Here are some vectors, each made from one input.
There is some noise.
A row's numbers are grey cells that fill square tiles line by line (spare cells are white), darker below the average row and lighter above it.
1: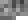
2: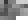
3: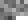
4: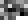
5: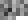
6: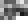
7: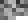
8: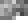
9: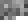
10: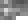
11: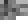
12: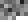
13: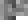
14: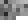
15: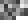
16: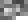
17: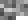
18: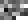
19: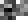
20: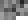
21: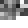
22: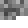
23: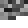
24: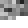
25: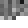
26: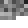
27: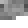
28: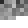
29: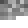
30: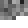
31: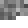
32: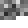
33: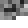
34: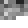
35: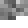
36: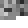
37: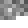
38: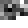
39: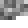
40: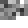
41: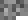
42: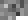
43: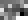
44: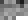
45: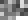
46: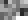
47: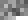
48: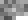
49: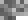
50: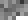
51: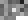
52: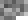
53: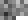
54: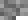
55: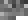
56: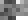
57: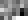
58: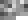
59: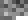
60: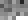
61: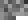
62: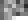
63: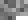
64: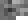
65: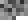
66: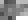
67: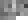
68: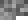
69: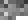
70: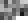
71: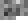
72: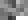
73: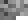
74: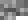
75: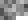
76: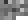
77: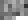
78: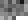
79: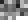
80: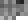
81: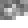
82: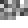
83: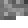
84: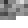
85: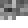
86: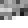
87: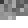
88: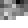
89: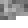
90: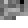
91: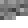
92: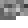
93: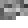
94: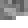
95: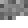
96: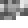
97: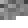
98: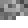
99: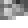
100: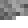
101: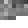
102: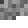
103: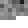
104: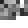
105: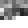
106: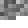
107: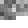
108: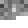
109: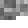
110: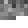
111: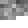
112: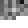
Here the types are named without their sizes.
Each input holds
a point on each of two lines, together with either a label, or four true/false values.
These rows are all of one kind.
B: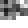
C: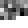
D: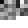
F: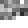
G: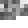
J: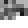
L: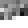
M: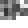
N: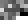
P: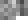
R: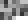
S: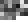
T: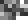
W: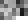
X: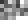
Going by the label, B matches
D, M, S and X.
